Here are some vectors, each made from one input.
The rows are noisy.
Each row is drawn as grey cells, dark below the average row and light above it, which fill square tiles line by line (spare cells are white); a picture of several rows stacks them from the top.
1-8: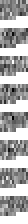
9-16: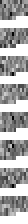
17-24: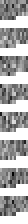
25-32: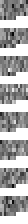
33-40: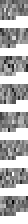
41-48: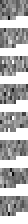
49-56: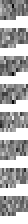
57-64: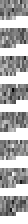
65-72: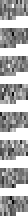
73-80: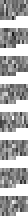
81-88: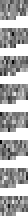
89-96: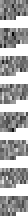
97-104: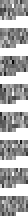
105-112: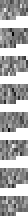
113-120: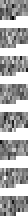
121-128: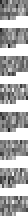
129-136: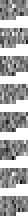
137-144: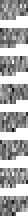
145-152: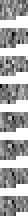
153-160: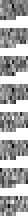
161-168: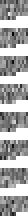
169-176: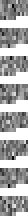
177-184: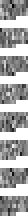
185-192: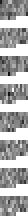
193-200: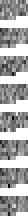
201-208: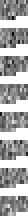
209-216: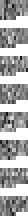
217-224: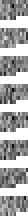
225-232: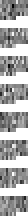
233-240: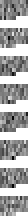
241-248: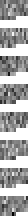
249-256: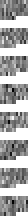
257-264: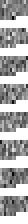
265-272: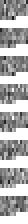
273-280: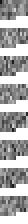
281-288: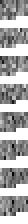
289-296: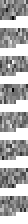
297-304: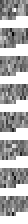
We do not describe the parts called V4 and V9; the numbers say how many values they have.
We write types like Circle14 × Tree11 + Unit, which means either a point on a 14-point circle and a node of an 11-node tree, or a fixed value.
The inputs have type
Bool × Bool × Bool × (Line12 + V4) × V9.
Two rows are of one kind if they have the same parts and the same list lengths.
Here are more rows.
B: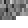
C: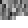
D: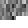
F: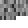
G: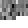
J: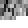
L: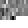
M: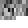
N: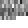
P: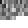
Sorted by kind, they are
B, D, F, G, L
C, J, M, N, P

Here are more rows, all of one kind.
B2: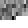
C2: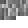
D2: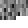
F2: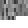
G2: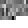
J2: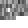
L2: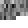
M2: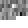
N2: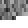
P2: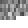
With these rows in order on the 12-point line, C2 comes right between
F2 and P2.
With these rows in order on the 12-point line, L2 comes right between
D2 and N2.
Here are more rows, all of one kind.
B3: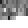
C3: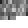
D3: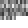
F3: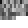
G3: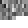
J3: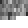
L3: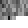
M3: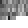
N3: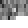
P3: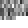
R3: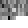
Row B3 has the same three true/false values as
L3 and N3.
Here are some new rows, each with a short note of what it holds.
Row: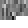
a point on a 12-point line, three true/false values and a value of V9
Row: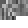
a point on a 12-point line, three true/false values and a value of V9
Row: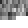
three true/false values, a value of V4 and a value of V9
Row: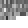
a point on a 12-point line, three true/false values and a value of V9
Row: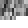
three true/false values, a value of V4 and a value of V9
